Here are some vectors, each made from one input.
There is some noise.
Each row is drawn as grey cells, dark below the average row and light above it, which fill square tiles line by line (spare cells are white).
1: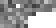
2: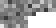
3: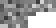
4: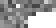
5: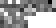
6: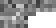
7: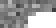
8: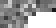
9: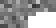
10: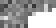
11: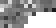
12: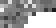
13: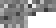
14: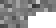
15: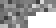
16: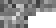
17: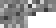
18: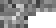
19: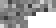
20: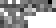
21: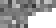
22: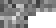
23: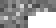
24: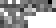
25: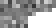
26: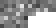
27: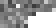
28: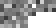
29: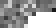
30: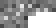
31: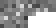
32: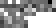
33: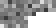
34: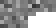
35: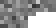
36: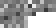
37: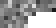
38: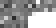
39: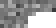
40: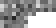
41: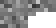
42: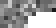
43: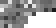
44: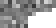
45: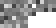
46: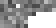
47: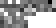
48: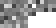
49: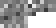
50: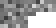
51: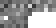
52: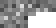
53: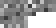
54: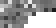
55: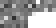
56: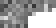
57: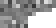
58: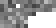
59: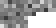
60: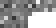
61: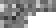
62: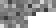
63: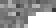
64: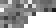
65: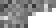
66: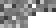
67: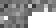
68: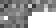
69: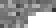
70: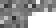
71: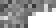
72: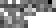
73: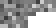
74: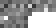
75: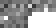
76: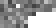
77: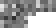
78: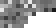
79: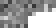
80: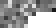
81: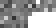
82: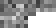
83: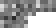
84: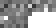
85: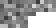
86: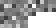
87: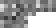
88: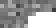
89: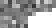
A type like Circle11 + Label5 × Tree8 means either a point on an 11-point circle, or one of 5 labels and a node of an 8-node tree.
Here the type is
Bool × Bool × Bool × Bool + Unit.
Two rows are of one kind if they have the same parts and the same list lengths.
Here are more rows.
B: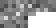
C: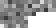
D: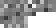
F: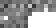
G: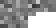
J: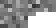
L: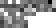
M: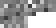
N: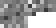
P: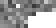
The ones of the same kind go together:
B, C, D, F, G, J, M, N, P
L

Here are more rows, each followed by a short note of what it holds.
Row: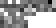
a fixed value
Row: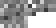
four true/false values
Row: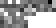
a fixed value
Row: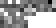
a fixed value
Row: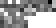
a fixed value
